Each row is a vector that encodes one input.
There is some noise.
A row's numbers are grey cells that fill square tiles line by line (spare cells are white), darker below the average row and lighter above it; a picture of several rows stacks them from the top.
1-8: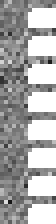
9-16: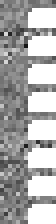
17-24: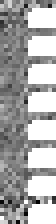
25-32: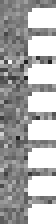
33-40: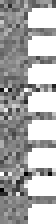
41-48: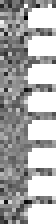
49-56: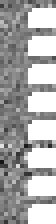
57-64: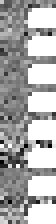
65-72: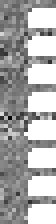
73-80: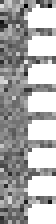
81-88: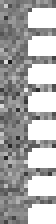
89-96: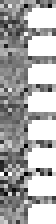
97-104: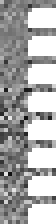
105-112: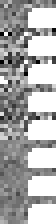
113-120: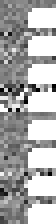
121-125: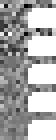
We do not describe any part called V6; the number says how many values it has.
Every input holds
a value of V6, together with either a point on a 4-point line, or a list of up to two points on a 5-point line.
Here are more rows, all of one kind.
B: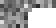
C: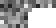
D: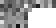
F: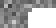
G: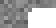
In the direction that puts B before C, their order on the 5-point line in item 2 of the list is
D, B, C, G, F.
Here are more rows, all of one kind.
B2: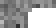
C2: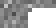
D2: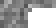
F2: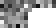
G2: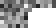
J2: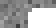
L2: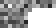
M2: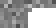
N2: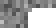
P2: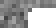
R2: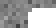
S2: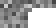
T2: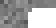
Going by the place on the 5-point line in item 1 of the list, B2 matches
F2, J2, M2 and R2.
